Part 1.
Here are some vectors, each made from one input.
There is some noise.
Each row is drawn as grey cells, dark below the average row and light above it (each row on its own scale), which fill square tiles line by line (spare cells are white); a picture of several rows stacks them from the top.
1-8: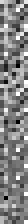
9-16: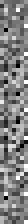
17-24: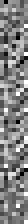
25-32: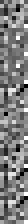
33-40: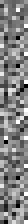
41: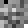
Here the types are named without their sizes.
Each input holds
a point on a line.
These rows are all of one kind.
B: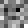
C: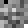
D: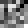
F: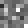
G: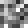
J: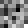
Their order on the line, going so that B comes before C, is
J, B, D, C, F, G.
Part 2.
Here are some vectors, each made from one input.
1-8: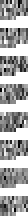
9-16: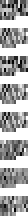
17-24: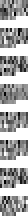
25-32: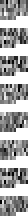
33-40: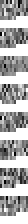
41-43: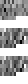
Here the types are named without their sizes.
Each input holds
a node of a tree.
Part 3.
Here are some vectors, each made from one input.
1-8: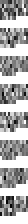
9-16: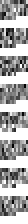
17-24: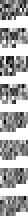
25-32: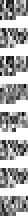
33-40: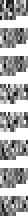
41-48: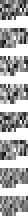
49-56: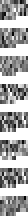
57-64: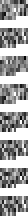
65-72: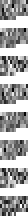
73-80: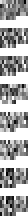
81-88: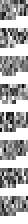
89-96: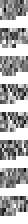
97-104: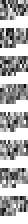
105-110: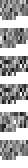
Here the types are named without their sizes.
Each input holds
a label.
